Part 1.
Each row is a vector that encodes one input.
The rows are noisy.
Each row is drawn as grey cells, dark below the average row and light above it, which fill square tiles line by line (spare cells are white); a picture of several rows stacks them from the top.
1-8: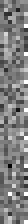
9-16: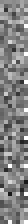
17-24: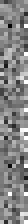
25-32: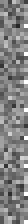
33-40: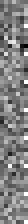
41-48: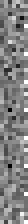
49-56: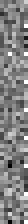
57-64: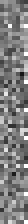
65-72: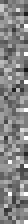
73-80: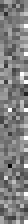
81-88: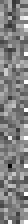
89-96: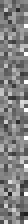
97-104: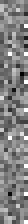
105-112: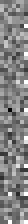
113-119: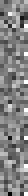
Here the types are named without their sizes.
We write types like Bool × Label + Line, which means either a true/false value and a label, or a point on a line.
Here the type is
Bool × Bool × Bool × Bool.
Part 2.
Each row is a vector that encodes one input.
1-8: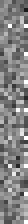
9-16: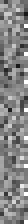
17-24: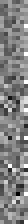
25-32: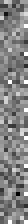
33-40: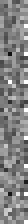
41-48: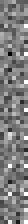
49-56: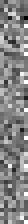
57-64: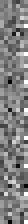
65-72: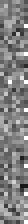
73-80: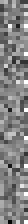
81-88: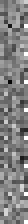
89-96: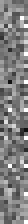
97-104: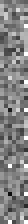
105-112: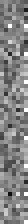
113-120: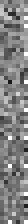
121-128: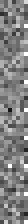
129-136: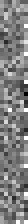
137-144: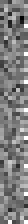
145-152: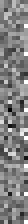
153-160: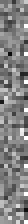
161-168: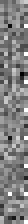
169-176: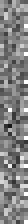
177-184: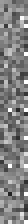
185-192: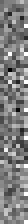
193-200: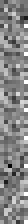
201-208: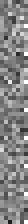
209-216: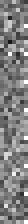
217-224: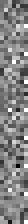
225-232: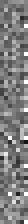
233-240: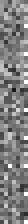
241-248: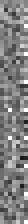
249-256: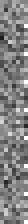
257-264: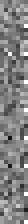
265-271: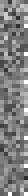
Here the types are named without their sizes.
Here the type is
Bool × Bool × Bool × Bool.
